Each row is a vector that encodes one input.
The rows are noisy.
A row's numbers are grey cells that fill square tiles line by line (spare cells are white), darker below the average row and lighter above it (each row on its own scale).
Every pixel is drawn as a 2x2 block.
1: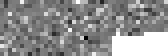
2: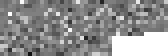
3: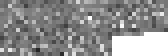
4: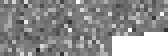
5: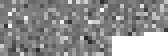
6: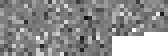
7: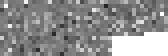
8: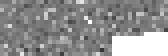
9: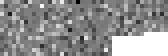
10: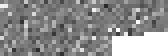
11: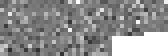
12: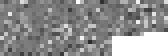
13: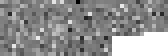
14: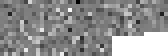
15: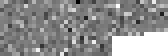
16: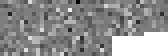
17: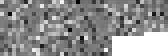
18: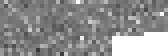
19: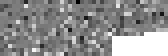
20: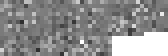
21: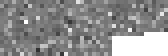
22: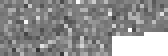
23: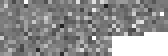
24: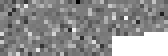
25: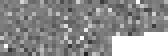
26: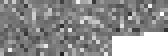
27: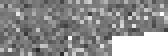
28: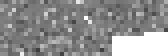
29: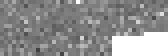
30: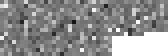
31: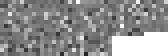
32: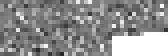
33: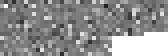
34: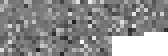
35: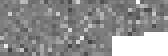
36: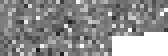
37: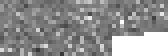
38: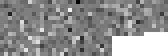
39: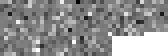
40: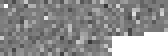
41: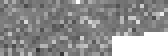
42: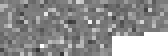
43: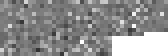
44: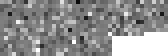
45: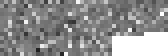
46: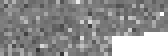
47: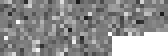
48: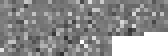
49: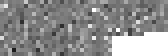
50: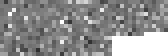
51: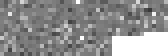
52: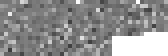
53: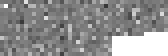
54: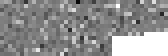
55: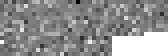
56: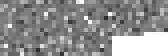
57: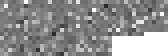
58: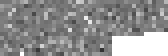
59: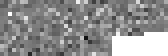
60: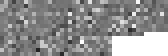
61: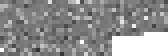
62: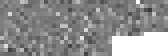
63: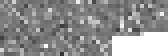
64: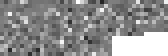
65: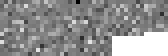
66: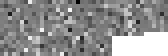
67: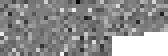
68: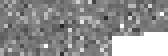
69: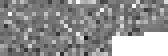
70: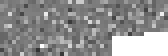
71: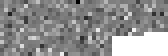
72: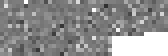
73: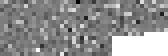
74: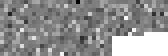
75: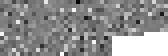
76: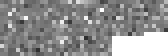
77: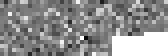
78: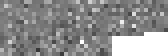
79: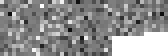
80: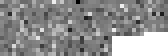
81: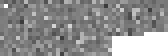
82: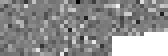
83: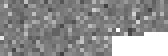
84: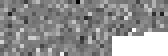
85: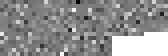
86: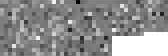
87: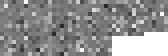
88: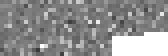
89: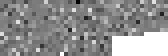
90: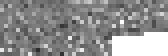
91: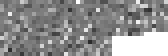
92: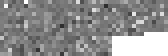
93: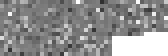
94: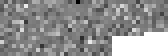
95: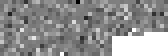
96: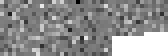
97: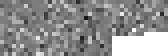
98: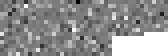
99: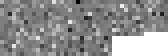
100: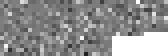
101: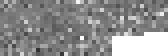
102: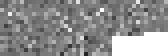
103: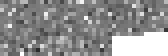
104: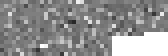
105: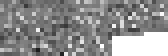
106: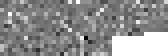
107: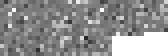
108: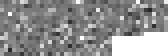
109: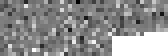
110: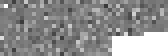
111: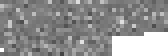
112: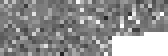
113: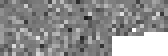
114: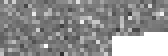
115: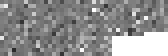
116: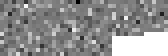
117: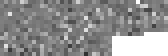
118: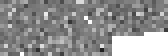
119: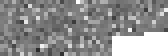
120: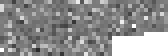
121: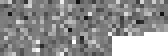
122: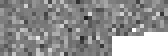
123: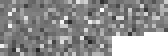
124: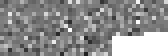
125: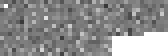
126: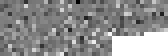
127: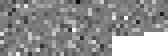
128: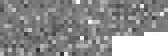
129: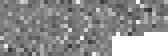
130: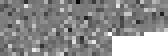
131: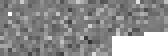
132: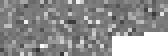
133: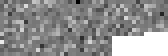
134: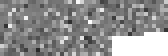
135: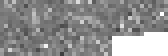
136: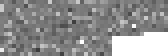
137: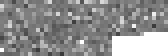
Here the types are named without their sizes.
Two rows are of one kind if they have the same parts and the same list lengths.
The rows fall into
2 kinds.
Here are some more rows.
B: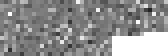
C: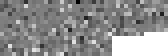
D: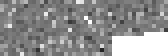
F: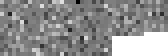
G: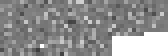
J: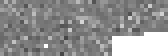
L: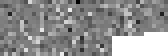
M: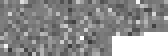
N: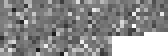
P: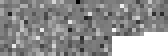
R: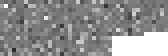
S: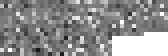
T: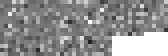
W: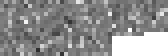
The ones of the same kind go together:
B, D, G, J, M, N, R, S, T, W
C, F, L, P

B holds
a point on a line.
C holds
a point on a circle.
